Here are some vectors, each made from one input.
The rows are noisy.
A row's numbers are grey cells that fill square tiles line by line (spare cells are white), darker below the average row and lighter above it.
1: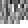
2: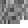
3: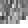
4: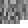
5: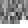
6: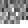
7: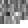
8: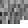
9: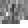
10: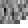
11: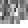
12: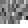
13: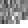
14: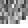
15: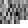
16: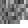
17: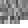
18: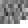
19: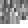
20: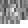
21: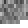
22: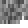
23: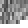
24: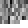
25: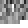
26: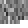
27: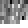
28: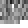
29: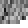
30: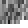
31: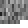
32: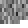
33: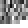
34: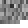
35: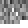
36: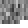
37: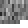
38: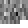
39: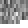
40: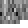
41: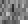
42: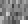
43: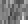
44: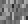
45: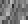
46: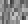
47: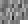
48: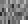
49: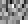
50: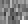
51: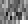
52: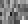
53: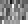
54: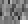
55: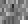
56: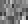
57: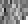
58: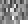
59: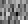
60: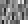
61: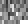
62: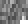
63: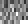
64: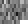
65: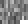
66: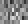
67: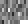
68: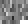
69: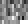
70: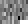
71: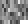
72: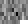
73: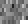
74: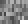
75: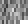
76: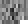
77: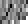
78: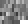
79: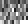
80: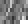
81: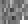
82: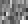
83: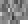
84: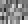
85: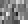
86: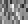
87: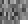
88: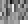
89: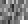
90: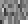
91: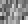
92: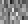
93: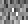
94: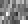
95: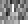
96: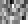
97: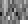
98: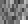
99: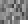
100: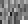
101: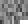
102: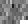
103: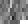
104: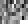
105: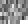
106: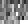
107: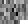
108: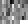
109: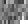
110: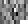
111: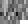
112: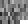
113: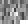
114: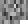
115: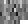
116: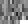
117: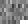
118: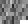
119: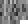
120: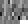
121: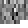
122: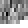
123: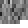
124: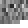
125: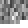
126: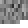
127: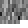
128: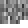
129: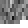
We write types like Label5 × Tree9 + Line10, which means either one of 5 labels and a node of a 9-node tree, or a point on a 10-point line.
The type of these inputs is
(Bool × Bool × Bool + Label5) × Label5 × Label5 × Line4.
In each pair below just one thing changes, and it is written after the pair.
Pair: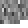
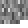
one of the two labels
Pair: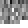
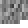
the place on the 4-point line
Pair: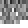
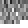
one of the two labels
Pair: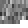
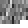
one of the three true/false values
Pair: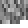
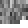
the place on the 4-point line
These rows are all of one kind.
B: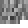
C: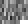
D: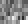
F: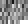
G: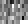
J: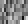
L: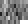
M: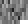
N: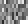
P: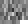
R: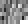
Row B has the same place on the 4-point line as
C, L, M and P.
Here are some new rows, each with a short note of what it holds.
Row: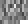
two labels (each one of 5), a point on a 4-point line and three true/false values
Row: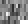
two labels (each one of 5), a point on a 4-point line and three true/false values
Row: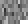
two labels (each one of 5), a point on a 4-point line and three true/false values
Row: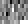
three labels (each one of 5) and a point on a 4-point line
